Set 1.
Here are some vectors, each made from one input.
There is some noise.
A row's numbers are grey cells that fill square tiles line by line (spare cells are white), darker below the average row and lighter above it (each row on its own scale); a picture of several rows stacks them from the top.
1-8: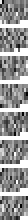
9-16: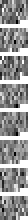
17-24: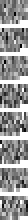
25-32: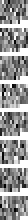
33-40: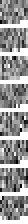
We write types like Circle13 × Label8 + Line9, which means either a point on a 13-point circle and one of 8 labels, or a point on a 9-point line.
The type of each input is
Tree9.
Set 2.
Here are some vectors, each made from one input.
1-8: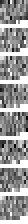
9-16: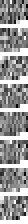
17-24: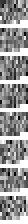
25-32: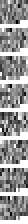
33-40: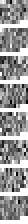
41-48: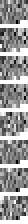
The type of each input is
Circle10.
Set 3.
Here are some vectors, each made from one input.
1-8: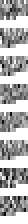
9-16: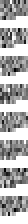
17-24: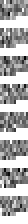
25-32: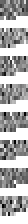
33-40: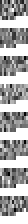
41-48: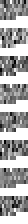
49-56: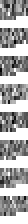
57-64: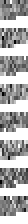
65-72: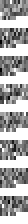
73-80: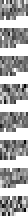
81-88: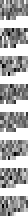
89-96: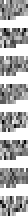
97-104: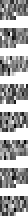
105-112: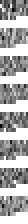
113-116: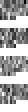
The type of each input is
Circle14 + Unit.
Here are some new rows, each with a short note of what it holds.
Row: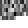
a fixed value
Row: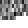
a fixed value
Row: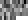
a point on a 14-point circle
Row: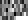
a fixed value
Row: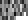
a fixed value
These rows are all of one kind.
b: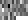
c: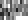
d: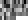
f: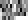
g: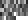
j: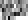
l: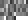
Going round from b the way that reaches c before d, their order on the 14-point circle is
b, g, l, c, j, f, d.
